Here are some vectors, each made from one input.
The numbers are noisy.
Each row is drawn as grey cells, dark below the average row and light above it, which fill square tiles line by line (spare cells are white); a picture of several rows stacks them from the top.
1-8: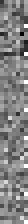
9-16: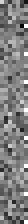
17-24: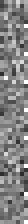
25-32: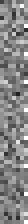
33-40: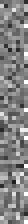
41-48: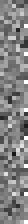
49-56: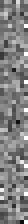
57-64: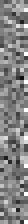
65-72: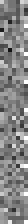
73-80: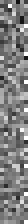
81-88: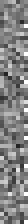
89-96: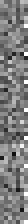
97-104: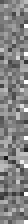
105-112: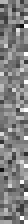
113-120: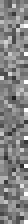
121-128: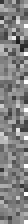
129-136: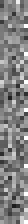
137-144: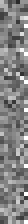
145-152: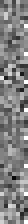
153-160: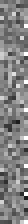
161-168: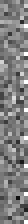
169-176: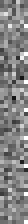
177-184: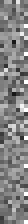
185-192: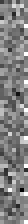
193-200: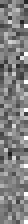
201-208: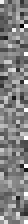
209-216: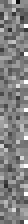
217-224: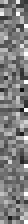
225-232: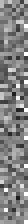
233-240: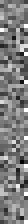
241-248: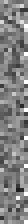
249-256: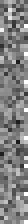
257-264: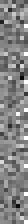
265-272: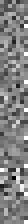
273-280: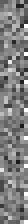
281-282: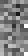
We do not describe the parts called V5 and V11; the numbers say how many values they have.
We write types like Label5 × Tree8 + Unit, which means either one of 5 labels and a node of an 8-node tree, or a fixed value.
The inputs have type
Tree9 × Tree9 + V5 × V11.
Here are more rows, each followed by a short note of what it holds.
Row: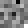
a value of V5 and a value of V11
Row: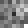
a value of V5 and a value of V11
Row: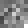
a node of each of two 9-node trees
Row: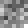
a value of V5 and a value of V11
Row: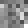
a value of V5 and a value of V11
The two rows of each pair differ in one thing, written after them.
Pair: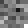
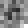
the value of V5
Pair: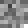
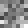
the value of V11
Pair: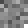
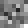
the value of V11
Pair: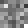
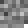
the value of V5
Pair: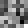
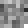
the value of V11
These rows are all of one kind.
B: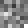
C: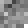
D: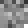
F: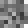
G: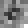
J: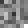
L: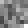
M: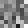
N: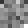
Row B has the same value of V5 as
C and D.
